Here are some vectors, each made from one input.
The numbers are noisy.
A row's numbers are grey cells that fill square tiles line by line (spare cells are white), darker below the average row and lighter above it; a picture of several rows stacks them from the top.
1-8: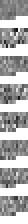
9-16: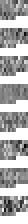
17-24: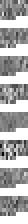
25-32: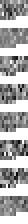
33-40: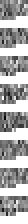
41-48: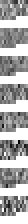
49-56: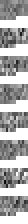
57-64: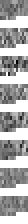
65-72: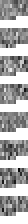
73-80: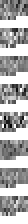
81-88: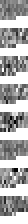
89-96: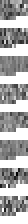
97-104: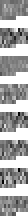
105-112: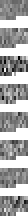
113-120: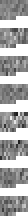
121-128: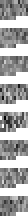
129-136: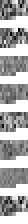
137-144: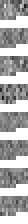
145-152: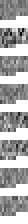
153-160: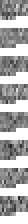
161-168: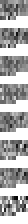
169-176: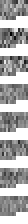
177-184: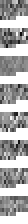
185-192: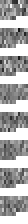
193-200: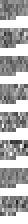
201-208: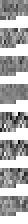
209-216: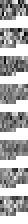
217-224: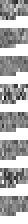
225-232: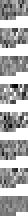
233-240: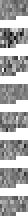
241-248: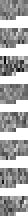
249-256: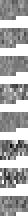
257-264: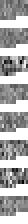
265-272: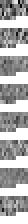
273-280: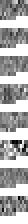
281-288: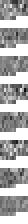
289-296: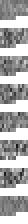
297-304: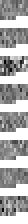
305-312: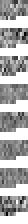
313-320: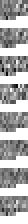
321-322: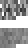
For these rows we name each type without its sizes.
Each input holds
either a fixed value, or two labels.
